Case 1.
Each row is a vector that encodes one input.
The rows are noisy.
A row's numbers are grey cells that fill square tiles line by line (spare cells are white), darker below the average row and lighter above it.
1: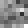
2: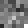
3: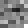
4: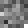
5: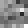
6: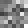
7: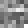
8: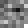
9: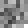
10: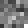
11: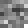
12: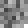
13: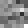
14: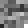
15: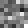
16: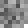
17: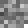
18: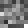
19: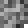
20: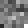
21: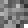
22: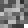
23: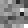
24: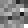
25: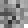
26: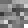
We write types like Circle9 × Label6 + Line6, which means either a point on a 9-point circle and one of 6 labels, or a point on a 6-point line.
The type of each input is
Circle5.
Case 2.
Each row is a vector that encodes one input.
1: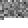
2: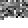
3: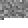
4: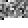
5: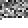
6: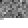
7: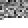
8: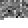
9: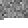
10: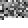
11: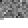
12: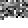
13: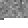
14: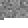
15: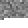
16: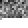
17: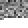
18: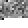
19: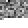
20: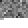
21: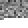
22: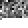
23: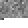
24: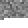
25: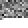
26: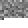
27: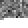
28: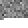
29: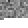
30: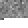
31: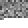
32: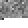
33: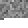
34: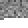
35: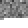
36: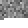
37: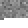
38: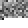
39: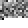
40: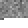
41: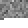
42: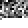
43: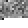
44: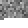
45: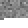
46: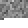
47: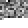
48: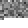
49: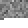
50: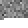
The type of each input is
Line8.
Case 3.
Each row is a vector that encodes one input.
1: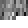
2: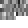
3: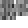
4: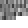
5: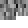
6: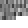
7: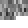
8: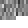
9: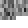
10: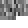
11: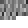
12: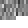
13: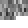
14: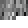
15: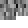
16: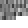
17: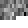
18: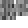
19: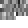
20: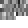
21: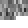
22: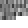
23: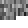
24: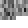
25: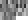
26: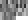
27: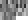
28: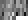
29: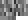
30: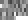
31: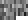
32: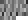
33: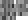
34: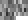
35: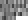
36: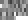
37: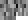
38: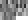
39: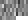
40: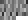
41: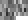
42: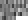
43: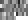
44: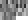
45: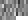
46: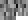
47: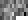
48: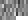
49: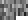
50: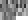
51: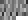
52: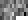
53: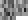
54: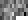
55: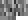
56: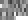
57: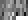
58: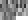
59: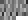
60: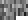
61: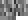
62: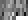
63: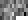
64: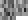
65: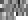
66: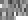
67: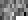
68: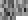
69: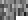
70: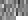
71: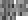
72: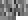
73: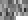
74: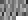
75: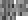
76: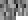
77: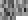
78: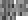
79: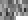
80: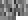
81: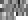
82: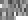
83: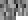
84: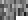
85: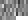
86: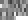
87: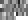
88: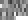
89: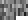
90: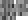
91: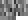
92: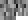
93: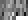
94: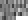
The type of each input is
Circle14.
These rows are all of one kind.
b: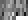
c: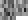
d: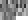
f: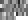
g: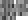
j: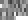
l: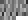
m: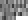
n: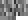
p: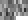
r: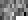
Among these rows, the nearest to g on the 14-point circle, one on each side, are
c and m.
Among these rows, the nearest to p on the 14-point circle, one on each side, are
c and j.
